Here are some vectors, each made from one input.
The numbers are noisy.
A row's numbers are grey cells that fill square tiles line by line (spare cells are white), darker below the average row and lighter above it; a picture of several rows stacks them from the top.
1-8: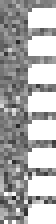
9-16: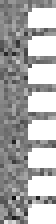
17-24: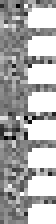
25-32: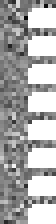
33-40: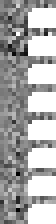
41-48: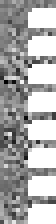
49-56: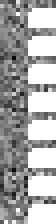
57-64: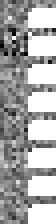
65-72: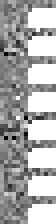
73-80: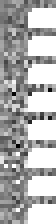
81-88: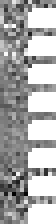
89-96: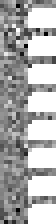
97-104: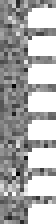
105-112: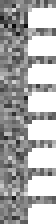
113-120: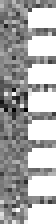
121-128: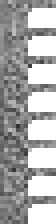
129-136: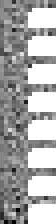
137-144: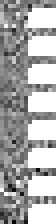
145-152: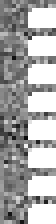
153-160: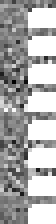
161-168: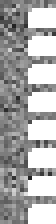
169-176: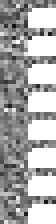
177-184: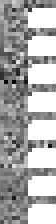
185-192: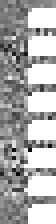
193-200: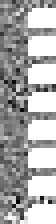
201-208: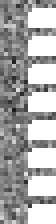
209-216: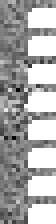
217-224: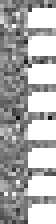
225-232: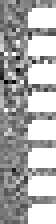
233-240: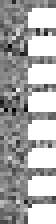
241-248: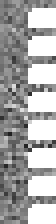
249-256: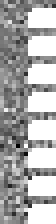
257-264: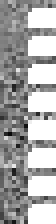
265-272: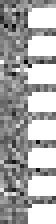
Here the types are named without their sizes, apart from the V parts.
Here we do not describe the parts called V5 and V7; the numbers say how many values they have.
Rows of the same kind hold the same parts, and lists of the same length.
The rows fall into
2 kinds.
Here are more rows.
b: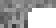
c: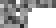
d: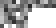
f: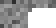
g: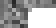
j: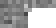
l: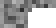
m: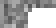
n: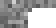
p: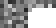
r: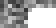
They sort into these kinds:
b, j, l, m, n
c, d, f, g, p, r

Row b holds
a label, a true/false value and a value of V5.
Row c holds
a true/false value and a value of V7.
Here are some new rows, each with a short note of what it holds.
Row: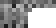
a true/false value and a value of V7
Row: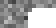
a true/false value and a value of V7
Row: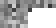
a label, a true/false value and a value of V5
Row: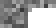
a label, a true/false value and a value of V5
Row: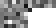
a label, a true/false value and a value of V5
